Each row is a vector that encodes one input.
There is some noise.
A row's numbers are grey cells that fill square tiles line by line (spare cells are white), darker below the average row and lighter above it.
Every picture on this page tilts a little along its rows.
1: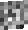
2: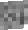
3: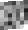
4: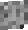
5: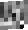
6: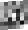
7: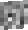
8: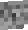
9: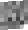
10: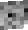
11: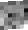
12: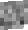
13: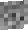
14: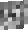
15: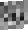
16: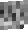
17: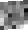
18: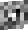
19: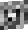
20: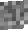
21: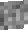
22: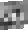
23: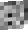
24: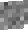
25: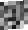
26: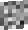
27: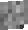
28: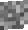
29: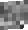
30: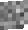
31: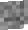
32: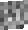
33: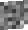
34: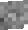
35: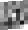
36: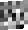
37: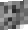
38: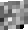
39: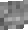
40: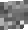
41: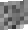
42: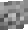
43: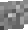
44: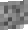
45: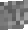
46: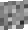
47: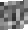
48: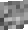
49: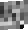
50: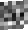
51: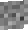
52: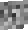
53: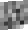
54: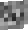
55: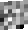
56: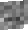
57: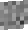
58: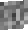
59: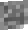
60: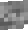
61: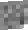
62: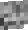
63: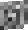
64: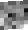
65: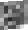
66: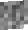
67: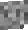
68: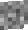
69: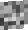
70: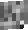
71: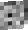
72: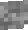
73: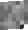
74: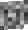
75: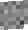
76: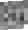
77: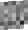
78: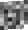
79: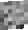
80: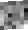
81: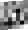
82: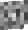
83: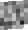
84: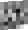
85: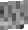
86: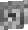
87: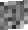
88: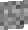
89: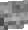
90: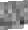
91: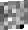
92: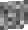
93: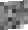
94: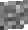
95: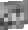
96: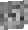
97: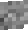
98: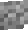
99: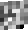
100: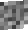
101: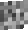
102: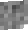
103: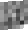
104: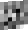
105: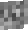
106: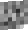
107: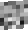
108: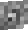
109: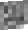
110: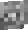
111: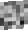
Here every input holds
either a point on a 15-point circle, or a fixed value.
